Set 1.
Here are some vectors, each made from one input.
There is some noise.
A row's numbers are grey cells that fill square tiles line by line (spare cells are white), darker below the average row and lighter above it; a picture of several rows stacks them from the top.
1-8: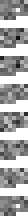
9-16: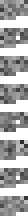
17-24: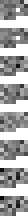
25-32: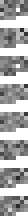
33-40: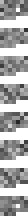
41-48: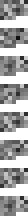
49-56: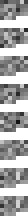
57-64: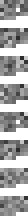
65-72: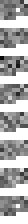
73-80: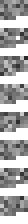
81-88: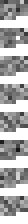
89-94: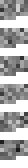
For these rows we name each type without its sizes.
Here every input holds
a point on a line and a true/false value.
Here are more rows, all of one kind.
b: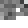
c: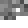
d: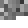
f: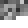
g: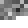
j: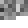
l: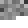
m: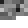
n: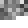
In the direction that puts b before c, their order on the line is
f, m, g, d, l, j, b, c, n.
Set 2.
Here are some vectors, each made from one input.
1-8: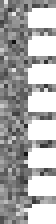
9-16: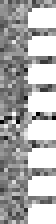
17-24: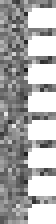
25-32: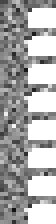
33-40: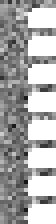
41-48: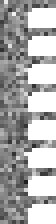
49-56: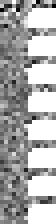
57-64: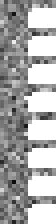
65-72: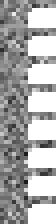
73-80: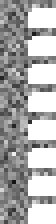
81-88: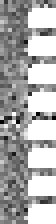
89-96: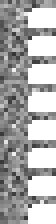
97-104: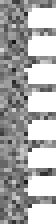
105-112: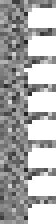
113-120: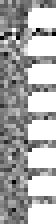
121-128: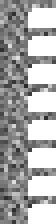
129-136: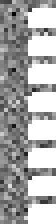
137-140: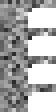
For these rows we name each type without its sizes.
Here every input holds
a list of points on a circle.
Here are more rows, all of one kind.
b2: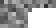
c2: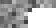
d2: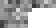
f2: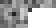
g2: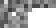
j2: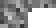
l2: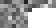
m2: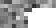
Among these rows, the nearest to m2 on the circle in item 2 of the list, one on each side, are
c2 and d2.
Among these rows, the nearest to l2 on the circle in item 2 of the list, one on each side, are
f2 and g2.
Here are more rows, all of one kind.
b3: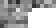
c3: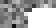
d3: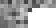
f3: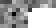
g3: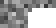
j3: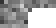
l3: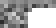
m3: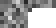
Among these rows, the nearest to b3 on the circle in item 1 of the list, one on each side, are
d3 and j3.
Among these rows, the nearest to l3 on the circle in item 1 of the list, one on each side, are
g3 and m3.
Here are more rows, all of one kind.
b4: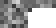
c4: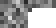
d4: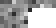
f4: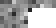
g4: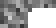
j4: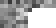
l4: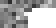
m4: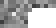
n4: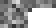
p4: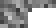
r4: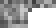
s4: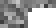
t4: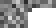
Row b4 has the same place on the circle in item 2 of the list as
d4, f4, n4 and s4.
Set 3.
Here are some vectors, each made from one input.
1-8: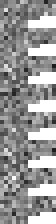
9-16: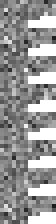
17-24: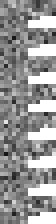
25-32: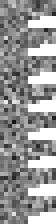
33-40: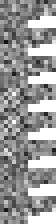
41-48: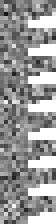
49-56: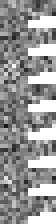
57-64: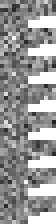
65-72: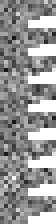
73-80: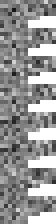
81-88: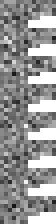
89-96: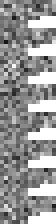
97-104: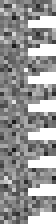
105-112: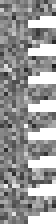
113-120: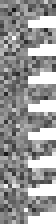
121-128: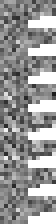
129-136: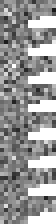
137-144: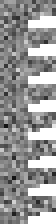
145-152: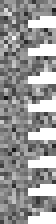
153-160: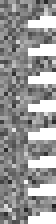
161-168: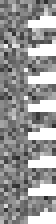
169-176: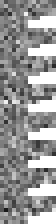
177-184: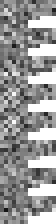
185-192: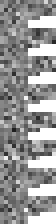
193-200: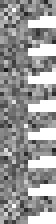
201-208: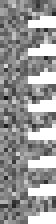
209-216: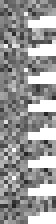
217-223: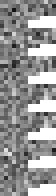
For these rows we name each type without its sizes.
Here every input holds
a point on a line and a true/false value.
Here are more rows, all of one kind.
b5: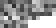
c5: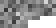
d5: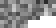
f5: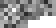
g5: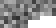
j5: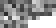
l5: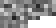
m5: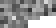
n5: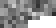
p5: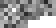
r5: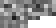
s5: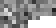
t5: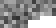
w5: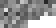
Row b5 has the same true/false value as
c5, j5 and m5.
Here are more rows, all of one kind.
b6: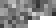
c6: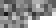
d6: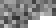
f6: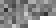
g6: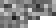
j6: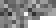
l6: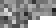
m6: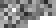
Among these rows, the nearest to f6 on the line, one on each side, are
g6 and j6.
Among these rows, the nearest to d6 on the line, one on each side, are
b6 and l6.
